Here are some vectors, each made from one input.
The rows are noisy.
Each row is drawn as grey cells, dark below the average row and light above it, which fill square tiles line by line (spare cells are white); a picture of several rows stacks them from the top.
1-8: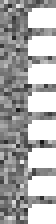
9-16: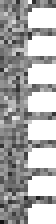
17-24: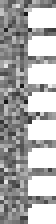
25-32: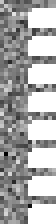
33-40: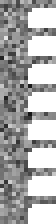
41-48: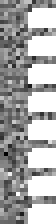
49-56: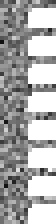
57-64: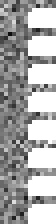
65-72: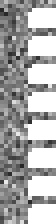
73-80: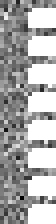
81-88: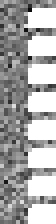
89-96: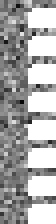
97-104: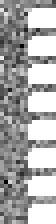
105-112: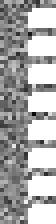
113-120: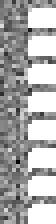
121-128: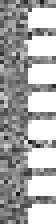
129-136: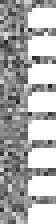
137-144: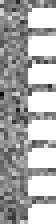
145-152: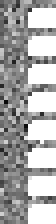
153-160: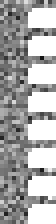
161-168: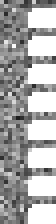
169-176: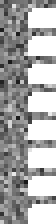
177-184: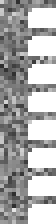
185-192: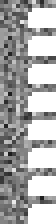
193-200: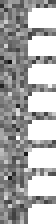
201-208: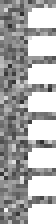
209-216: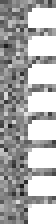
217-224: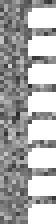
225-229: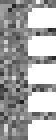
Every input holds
a node of an 11-node tree, together with either a node of a 13-node tree, or three true/false values.
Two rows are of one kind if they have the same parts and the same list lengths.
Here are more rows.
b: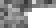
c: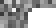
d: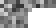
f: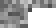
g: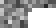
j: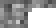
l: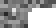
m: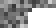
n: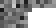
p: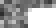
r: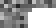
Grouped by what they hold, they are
b, d, g, j, l, p, r
c, f, m, n

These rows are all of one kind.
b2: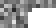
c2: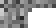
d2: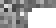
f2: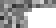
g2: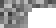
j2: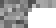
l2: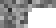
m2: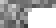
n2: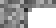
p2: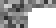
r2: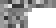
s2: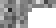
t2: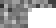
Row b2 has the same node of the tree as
d2 and n2.
